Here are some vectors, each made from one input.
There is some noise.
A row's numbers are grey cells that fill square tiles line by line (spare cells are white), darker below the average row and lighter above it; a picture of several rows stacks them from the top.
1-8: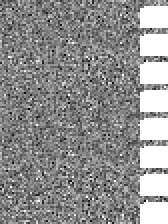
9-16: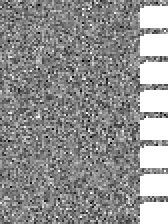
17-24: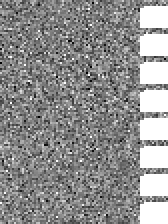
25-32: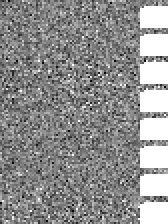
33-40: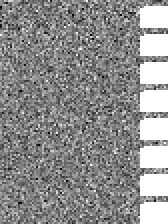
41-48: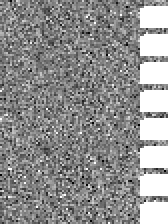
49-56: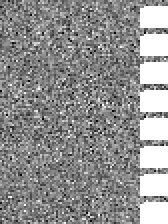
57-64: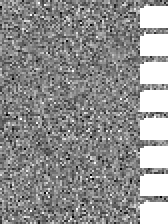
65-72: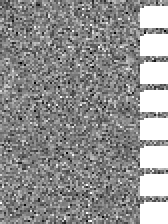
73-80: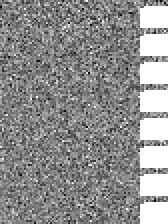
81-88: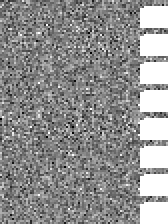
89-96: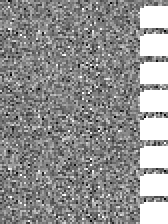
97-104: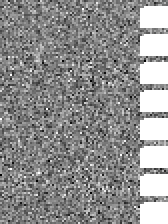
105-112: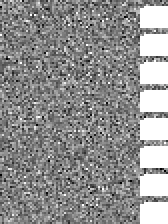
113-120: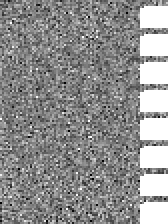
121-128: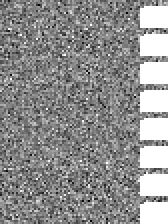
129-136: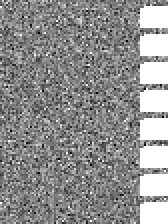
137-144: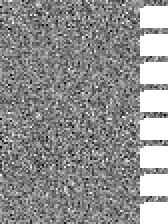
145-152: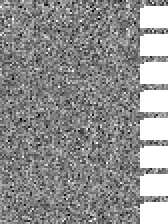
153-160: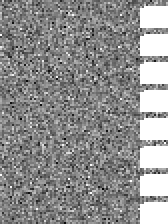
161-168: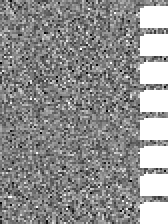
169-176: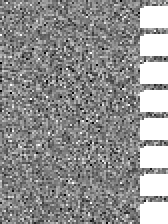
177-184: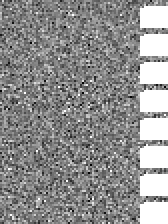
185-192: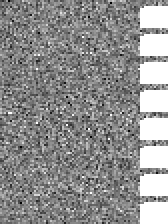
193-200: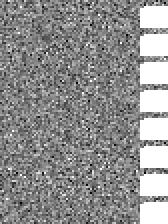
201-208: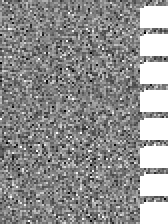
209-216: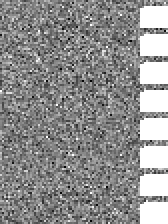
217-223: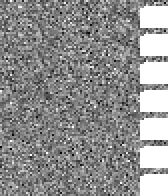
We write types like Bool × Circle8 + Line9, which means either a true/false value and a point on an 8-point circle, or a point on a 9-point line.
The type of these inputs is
Bool × Bool × Bool × (Line7 × Tree9 + List3(Line5)).
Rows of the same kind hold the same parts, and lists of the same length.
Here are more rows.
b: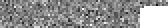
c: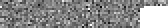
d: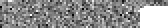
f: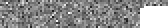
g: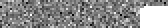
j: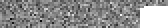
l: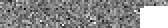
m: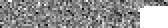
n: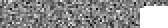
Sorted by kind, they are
b
c, l
d, g, m, n
f
j

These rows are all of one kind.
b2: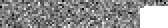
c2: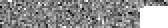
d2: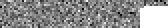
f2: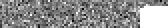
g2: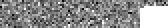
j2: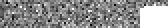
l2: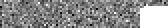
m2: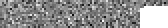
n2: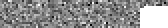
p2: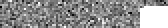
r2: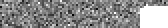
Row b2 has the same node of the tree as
g2, n2, p2 and r2.
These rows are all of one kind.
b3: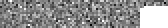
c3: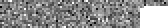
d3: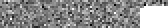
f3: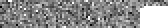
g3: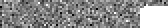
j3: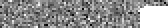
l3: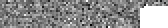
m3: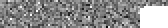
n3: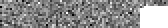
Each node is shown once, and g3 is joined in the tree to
b3, l3 and n3.
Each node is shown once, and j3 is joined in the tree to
n3.
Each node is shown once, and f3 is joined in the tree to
m3.
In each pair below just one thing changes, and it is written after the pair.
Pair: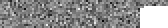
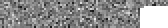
one of the three true/false values
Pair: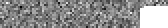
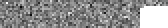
one of the three true/false values
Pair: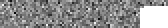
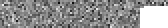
one of the three true/false values
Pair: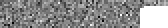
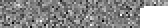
one of the three true/false values
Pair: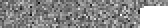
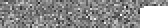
one of the three true/false values
